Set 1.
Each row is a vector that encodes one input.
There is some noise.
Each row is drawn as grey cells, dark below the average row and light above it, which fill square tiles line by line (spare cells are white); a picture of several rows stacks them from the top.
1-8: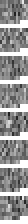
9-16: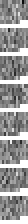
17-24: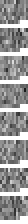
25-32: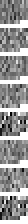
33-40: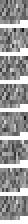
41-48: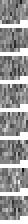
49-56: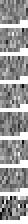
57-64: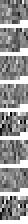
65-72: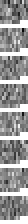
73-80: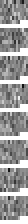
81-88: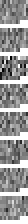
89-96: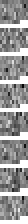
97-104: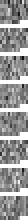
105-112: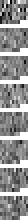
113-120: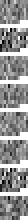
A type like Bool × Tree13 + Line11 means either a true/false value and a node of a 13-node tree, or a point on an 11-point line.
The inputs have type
List2(Line6).
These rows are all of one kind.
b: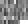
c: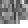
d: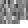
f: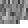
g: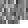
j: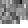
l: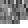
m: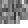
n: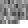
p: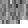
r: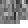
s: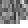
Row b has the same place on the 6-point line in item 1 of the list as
d, g and n.
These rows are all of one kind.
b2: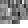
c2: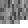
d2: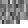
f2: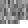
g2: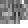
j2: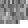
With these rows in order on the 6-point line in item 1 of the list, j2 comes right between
d2 and f2.
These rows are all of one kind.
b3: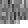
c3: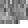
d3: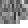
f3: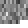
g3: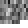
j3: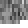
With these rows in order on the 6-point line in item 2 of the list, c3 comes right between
b3 and j3.
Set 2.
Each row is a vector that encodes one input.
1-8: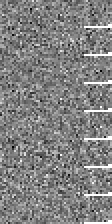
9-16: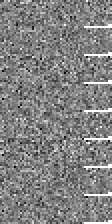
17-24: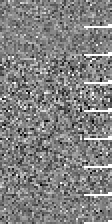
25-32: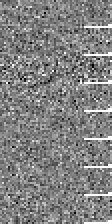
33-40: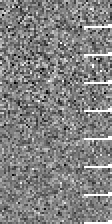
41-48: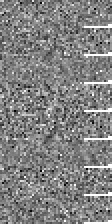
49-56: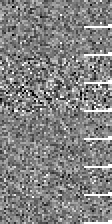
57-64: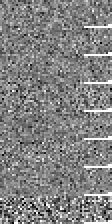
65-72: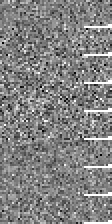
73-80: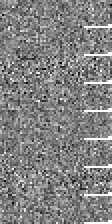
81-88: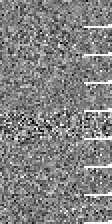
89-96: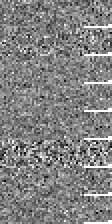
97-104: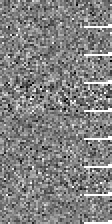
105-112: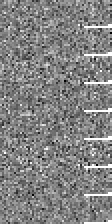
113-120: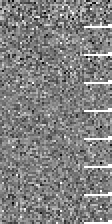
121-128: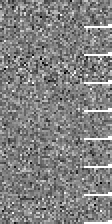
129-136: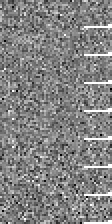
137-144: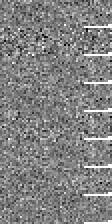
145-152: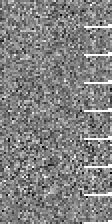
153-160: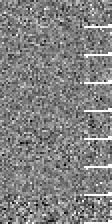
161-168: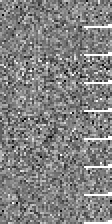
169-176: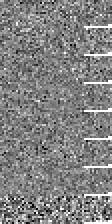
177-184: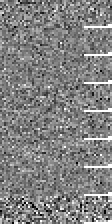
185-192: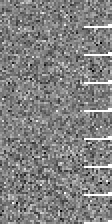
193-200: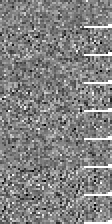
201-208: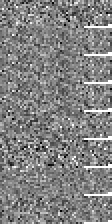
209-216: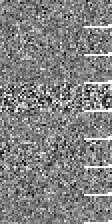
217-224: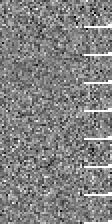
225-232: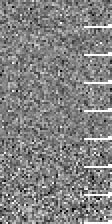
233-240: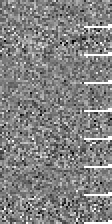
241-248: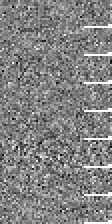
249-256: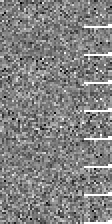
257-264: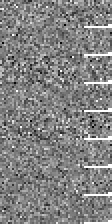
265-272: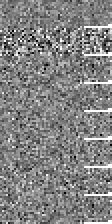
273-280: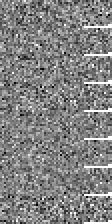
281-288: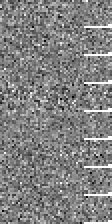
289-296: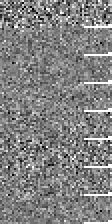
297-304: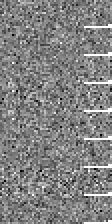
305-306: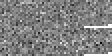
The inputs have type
List2(Circle15).
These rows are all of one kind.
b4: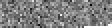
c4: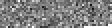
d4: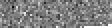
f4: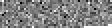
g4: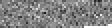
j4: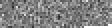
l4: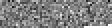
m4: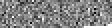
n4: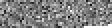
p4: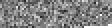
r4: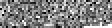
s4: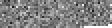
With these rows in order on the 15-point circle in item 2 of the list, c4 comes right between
b4 and l4.
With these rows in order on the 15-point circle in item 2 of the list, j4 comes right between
d4 and s4.
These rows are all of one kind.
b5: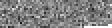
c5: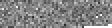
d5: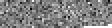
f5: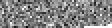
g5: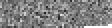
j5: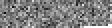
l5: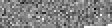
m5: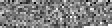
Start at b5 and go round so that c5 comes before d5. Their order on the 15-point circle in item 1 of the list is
b5, g5, c5, f5, l5, m5, d5, j5.
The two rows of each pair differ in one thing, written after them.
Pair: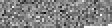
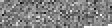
the place on the 15-point circle in item 1 of the list
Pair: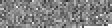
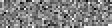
the place on the 15-point circle in item 1 of the list
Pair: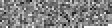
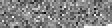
the place on the 15-point circle in item 2 of the list
